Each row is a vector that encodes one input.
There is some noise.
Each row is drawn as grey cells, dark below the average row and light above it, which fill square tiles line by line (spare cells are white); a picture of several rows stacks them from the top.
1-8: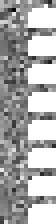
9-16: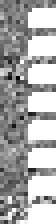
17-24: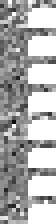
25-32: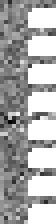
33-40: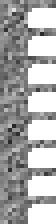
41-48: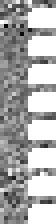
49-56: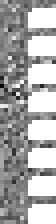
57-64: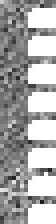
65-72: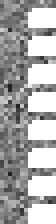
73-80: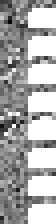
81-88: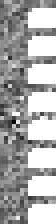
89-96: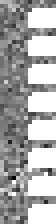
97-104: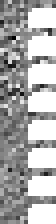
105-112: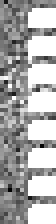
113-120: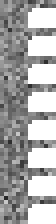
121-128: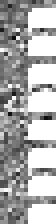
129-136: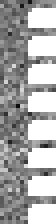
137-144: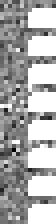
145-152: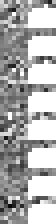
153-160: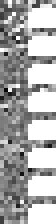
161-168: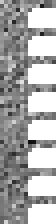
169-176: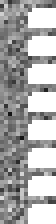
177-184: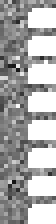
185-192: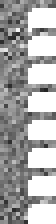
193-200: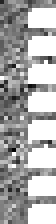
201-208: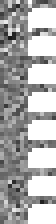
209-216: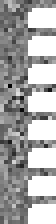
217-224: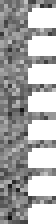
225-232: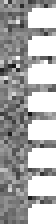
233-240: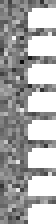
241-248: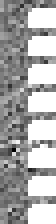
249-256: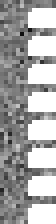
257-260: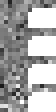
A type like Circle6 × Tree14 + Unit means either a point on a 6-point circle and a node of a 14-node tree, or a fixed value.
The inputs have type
(Circle11 + Unit) × Line10 + Line7.
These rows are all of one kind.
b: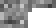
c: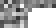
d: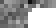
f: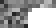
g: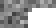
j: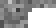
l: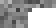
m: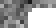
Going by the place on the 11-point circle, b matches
g and l.
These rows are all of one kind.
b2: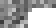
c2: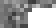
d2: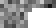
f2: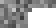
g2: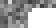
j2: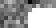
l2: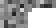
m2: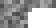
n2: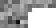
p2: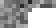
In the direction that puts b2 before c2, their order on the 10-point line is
b2, n2, m2, d2, f2, c2, j2, g2, p2, l2.
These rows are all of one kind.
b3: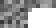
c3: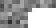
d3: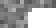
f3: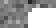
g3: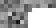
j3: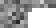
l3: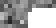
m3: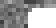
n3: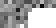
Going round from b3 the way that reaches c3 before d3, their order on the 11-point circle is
b3, m3, j3, n3, l3, c3, g3, f3, d3.
